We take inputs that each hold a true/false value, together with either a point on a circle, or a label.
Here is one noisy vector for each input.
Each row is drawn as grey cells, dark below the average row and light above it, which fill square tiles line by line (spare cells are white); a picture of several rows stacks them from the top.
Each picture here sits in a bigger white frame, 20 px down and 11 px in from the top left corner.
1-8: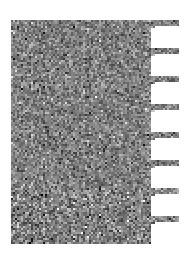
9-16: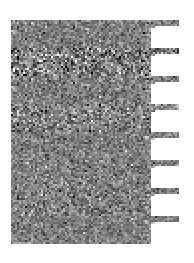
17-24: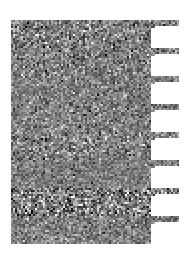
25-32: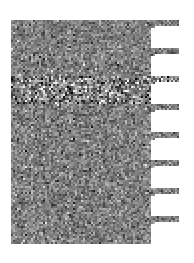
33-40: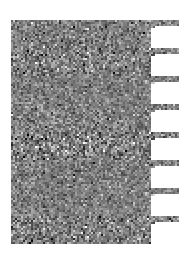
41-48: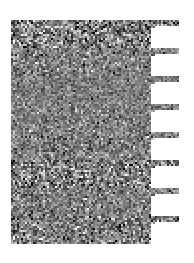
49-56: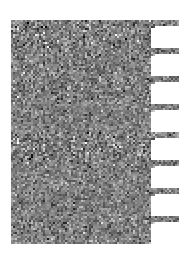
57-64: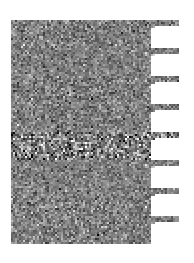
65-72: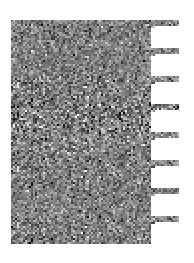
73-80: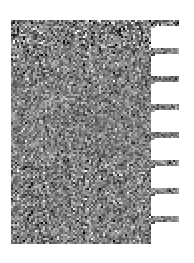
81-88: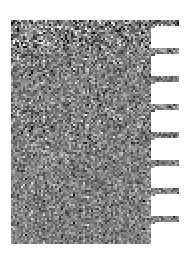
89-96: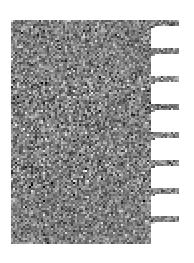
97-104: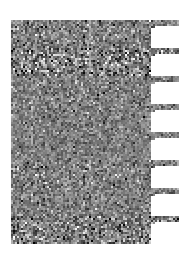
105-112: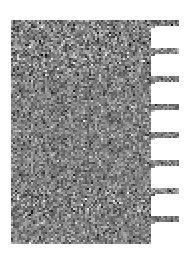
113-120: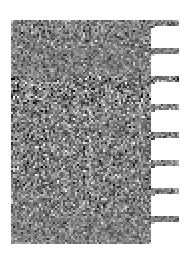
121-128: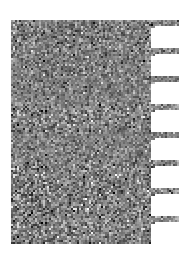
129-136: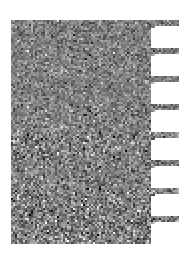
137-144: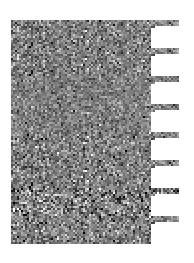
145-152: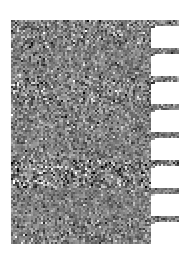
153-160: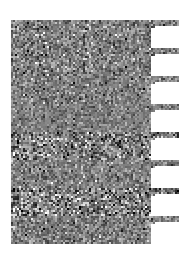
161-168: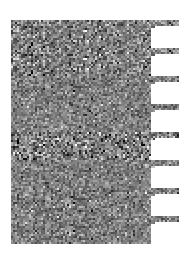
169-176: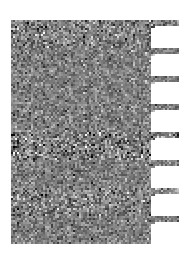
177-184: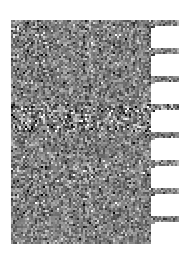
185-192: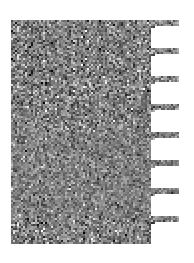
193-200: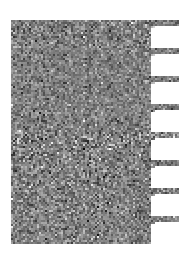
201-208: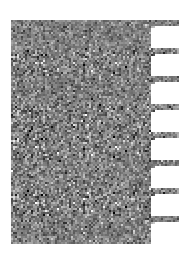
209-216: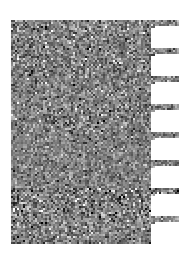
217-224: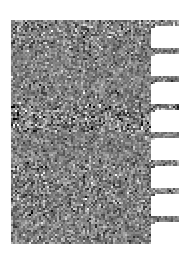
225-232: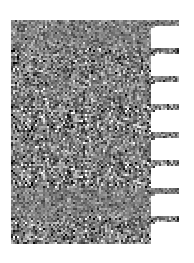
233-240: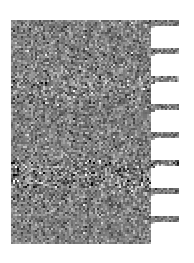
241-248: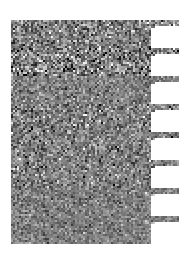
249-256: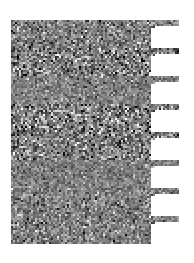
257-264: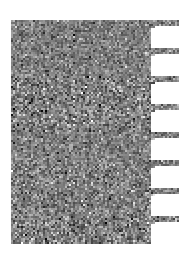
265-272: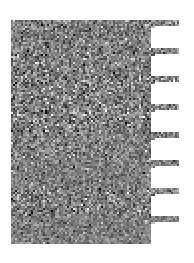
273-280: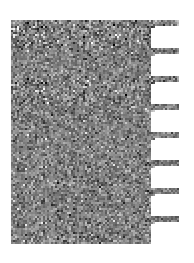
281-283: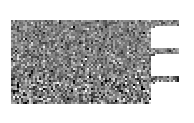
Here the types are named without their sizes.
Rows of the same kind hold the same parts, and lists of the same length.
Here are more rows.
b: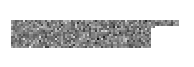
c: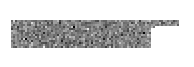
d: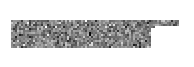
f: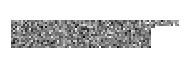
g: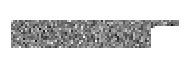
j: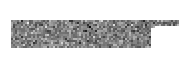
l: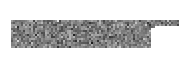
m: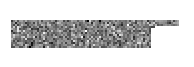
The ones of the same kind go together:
b, c, d, g, j, l
f, m

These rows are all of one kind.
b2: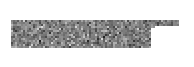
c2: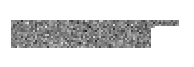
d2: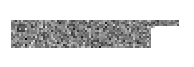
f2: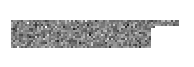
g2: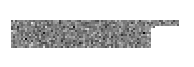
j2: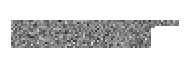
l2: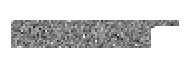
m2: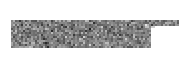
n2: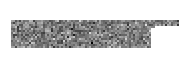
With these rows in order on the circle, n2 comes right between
g2 and m2.
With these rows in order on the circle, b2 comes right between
j2 and l2.
